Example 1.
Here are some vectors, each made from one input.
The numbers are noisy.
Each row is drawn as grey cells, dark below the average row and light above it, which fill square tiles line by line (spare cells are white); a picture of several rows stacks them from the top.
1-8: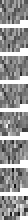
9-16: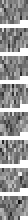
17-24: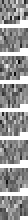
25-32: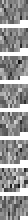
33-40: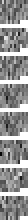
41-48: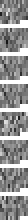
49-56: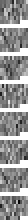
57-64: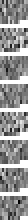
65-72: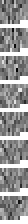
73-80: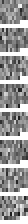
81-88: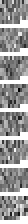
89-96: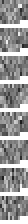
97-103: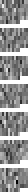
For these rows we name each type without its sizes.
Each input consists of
a list of points on a circle.
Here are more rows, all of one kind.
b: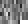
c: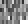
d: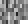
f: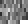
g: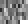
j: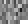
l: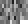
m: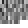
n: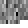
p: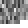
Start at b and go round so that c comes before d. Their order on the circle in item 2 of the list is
b, g, c, m, d, j, p, l, n, f.
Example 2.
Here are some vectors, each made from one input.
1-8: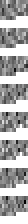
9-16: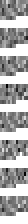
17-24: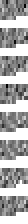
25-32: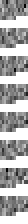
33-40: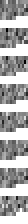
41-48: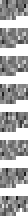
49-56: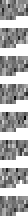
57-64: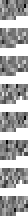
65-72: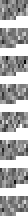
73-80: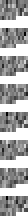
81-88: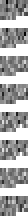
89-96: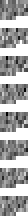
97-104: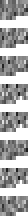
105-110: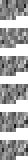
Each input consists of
either a point on a 7-point line, or a point on an 8-point line.
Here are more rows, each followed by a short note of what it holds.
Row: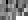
a point on a 7-point line
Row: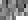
a point on a 7-point line
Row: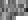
a point on an 8-point line
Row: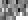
a point on a 7-point line
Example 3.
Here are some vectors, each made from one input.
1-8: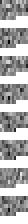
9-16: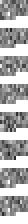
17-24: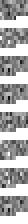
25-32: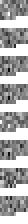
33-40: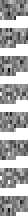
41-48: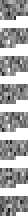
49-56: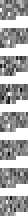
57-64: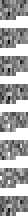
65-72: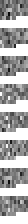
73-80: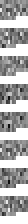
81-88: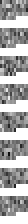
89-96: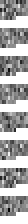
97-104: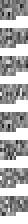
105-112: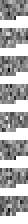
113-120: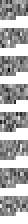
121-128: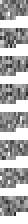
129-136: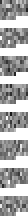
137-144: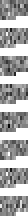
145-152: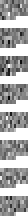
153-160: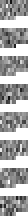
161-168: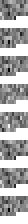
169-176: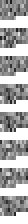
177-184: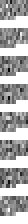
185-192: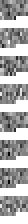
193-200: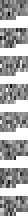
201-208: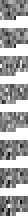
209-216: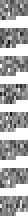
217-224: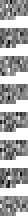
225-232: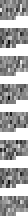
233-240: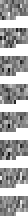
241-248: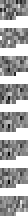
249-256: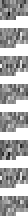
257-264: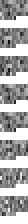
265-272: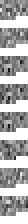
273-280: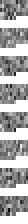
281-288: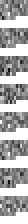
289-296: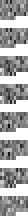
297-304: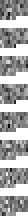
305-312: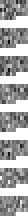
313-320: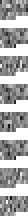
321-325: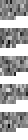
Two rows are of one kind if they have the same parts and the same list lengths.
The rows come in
2 kinds.
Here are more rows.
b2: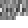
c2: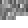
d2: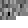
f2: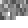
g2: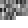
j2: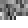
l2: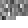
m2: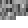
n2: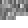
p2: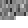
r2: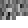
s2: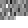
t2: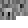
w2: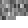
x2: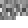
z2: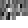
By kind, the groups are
b2, c2, f2, l2, m2, n2, p2, s2, w2, x2
d2, g2, j2, r2, t2, z2

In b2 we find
a node of a 13-node tree.
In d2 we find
a point on a 9-point line.
